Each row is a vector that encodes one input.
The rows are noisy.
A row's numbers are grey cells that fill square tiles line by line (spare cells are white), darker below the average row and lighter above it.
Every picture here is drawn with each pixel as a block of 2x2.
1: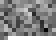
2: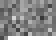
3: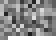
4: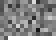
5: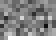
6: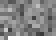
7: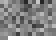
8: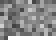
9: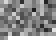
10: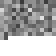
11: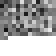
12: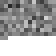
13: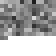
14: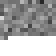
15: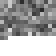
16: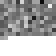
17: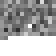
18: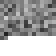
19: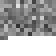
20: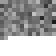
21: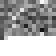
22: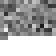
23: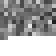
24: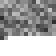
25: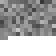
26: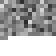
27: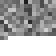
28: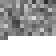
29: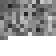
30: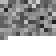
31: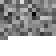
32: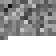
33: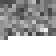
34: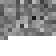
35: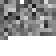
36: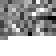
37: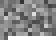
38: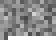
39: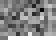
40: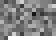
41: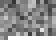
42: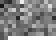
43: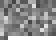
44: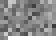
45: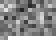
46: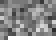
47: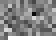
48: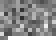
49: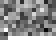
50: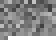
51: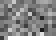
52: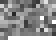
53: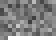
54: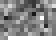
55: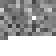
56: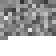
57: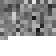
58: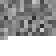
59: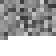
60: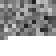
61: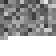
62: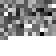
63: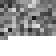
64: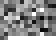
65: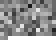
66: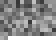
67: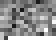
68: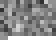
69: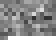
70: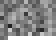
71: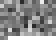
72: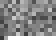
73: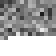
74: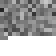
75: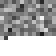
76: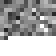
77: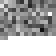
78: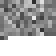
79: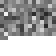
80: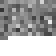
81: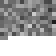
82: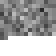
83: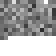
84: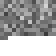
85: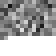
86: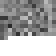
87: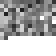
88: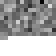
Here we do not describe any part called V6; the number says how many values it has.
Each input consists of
three true/false values, together with either a point on a 5-point line, or a value of V6.
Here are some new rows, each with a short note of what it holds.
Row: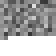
a point on a 5-point line and three true/false values
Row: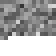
three true/false values and a value of V6
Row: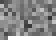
a point on a 5-point line and three true/false values
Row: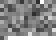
three true/false values and a value of V6
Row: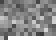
a point on a 5-point line and three true/false values
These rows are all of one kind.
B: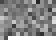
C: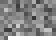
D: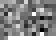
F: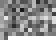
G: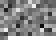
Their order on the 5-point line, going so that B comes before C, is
B, C, D, F, G.
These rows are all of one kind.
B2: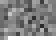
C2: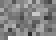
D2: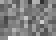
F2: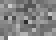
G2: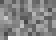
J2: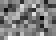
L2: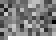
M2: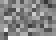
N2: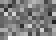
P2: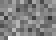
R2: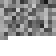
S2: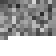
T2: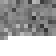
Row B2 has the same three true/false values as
D2, F2, P2 and T2.
